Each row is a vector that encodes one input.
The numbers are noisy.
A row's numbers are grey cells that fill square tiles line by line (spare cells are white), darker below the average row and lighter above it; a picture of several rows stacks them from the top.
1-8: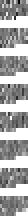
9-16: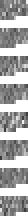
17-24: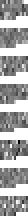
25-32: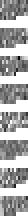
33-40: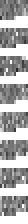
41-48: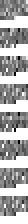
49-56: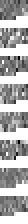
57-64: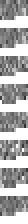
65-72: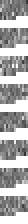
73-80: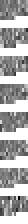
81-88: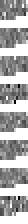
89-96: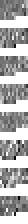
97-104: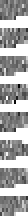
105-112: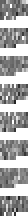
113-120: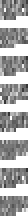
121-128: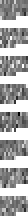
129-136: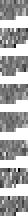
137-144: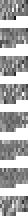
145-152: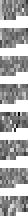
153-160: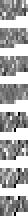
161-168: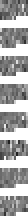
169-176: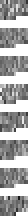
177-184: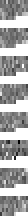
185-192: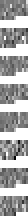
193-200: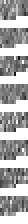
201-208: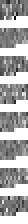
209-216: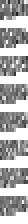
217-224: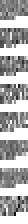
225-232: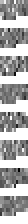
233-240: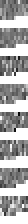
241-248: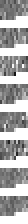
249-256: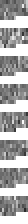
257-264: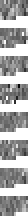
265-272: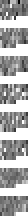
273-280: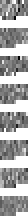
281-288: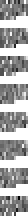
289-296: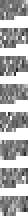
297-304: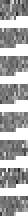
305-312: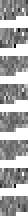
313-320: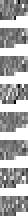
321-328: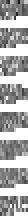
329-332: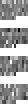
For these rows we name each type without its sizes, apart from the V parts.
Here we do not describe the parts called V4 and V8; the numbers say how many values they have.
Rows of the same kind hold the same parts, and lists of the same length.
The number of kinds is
4.
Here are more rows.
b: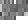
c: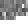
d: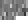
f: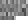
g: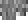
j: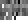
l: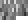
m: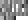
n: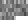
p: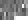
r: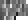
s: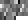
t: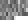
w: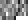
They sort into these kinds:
b, j, r, s
c, d, f, n, p, t
g, l, m
w

